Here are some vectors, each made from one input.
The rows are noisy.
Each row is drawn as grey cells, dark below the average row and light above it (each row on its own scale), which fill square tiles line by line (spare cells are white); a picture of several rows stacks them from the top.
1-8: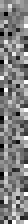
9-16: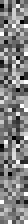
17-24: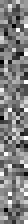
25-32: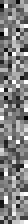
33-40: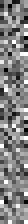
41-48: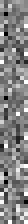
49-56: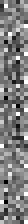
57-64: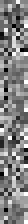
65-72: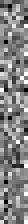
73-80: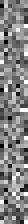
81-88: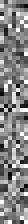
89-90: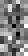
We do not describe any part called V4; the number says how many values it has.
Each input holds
either a point on a 6-point line, or a true/false value and a value of V4.
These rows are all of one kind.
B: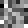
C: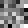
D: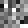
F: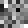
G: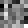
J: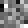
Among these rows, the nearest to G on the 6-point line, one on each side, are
B and J.
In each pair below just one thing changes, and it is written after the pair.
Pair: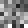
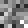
the value of V4
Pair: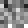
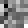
the true/false value
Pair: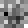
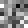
the true/false value
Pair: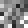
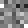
the value of V4
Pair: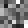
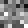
the true/false value
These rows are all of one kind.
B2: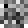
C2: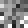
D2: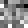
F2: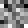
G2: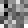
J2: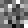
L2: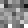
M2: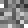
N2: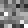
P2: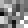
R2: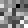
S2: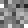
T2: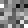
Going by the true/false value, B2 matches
G2 and J2.
